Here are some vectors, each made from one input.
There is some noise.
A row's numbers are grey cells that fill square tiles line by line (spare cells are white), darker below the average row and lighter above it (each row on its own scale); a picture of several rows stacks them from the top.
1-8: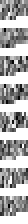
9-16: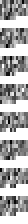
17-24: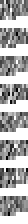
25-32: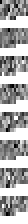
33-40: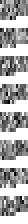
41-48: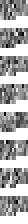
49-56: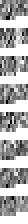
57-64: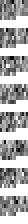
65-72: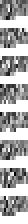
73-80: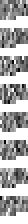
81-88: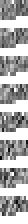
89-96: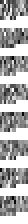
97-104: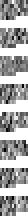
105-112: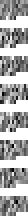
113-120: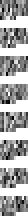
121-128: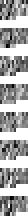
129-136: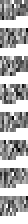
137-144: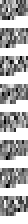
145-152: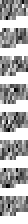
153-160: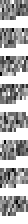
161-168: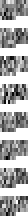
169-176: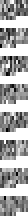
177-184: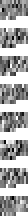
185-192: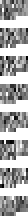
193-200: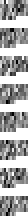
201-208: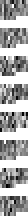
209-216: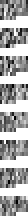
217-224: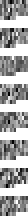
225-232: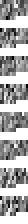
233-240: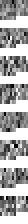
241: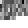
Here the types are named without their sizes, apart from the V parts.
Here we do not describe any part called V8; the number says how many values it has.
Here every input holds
a point on a line, together with either four true/false values, or a value of V8.
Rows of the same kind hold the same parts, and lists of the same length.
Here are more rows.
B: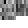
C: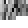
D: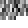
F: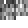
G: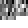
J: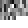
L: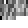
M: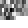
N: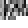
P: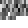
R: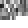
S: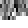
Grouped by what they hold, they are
B, C, D, G
F, J, L, M, N, P, R, S

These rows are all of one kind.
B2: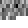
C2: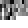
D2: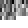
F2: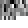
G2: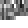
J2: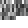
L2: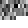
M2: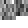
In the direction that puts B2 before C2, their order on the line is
D2, L2, M2, B2, F2, G2, J2, C2.
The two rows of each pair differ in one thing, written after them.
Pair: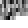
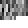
the value of V8
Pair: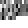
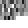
the value of V8
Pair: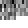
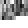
the value of V8
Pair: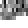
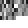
the value of V8
